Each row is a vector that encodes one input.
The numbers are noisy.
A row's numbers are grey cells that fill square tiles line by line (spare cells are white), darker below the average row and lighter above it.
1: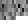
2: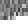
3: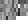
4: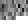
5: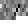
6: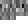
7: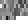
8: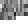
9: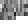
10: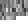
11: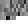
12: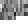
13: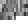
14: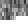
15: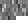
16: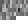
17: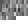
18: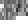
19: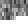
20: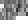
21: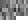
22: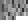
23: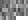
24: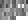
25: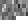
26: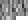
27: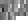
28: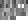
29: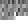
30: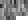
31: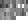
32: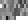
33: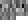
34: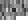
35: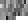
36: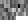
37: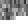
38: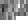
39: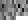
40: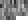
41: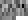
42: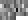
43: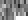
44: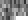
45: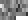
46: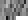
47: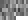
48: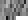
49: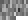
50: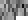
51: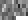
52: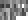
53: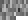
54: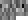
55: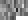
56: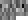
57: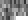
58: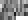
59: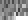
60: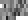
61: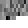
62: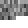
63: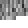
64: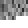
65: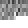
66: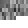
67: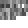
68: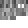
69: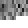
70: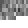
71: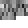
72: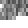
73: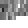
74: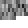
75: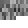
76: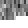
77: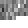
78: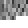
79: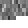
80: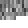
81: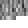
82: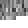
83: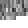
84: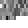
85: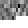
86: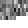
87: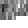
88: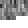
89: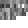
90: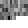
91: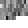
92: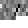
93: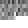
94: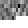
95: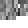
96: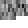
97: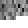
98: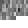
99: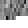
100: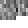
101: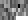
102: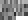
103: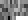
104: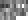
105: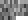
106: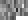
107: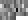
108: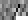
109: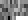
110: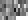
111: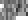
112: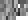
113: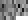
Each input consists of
one of 7 labels, together with either a point on a 5-point line, or a point on an 8-point line.
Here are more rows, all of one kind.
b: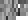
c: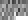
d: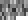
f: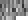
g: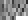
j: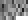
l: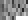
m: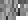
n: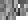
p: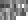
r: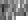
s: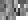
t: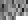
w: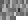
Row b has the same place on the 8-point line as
c, g, m and w.
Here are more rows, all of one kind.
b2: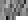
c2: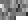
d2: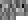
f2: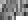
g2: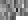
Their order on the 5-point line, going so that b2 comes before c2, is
d2, b2, g2, c2, f2.
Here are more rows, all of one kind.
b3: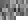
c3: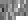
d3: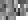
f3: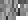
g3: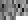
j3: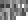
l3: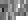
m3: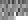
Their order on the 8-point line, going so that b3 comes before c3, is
j3, g3, b3, d3, l3, m3, c3, f3.
